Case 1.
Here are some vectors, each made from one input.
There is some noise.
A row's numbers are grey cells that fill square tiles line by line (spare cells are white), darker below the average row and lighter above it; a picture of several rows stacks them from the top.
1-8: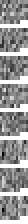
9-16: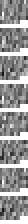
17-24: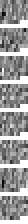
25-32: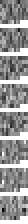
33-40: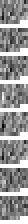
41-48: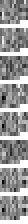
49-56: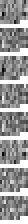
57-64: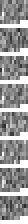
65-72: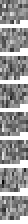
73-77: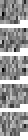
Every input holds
a point on a 10-point circle and a point on a 5-point line.
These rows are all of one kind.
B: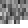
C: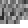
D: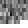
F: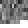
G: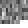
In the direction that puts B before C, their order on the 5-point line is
B, D, G, C, F.
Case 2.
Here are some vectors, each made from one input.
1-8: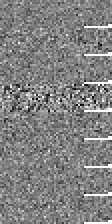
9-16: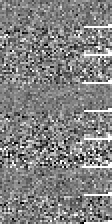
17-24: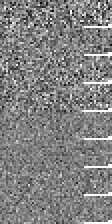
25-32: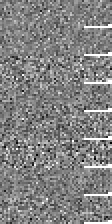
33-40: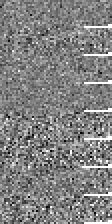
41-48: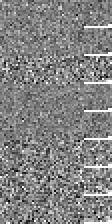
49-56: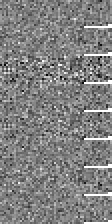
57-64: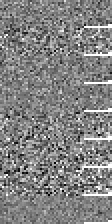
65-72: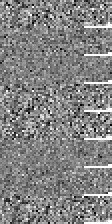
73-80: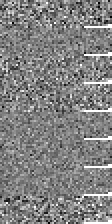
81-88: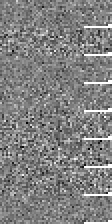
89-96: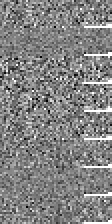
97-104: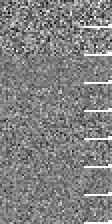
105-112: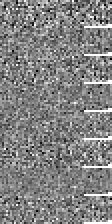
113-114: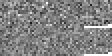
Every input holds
either a point on an 8-point line, or a node of a 14-node tree.
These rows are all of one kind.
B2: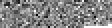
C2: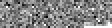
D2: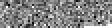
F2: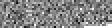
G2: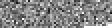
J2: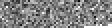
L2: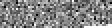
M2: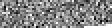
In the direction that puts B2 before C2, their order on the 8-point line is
L2, M2, F2, G2, J2, B2, C2, D2.
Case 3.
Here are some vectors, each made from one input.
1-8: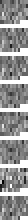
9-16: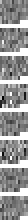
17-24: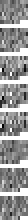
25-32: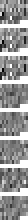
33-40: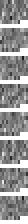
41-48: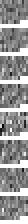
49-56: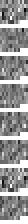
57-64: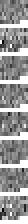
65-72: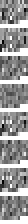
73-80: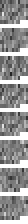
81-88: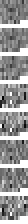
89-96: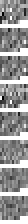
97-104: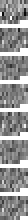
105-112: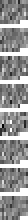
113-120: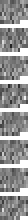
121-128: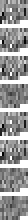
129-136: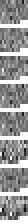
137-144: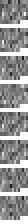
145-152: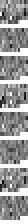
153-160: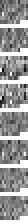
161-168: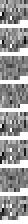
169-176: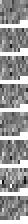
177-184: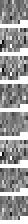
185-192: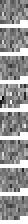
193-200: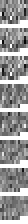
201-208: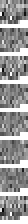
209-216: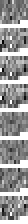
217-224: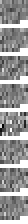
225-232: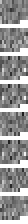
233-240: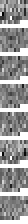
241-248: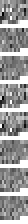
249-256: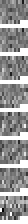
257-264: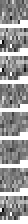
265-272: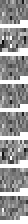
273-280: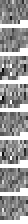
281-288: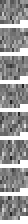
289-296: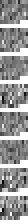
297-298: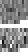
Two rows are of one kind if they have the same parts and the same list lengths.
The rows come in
2 kinds.
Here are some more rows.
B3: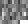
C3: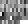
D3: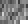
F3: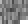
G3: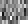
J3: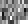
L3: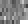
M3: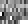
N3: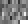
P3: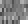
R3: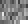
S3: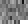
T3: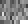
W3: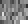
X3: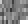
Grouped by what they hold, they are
B3, D3, F3, L3, N3, P3, R3, S3, T3, W3, X3
C3, G3, J3, M3

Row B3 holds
a point on a 20-point circle.
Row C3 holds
a point on a 10-point line.
